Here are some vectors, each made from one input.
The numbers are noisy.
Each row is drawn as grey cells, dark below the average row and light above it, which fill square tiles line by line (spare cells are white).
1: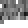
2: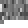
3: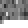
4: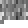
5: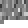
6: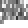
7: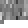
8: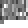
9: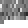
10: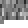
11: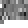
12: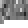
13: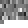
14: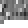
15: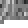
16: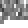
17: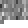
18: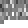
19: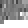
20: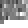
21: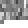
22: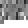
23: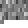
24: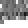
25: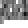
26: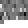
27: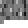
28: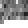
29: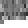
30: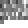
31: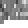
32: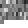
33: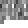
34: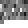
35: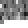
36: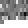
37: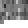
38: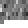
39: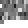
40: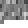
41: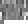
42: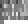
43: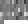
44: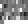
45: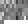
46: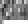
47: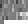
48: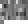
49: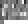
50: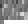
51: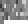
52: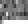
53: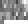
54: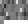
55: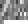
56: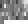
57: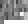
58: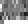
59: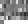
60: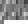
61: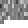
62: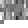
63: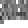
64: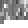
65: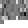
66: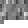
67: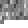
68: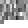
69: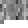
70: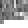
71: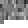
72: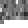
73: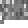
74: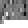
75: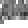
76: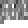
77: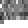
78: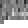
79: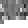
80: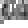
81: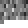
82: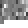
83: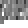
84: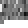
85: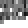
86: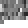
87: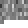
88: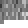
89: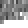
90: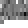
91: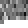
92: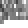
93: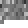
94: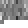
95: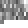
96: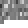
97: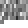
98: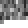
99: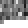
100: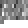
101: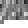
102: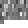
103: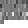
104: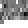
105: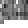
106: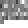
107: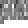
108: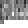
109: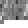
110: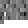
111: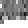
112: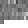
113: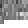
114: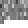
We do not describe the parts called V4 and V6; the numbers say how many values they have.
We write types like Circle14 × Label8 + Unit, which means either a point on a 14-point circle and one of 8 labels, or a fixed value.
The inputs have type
Bool × V6 + Line3 × Line3 × V4.
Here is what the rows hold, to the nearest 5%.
About 40% of them hold a point on each of two 3-point lines and a value of V4. The rest hold a true/false value and a value of V6.
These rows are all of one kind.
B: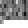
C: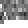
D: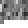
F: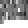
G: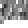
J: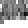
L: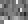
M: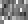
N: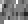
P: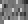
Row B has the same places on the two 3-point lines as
D and N.
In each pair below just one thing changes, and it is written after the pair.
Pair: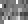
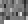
the place on one of the two 3-point lines
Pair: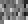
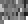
the place on one of the two 3-point lines
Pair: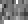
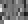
the place on one of the two 3-point lines
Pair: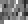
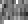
the value of V4
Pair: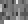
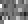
the place on one of the two 3-point lines
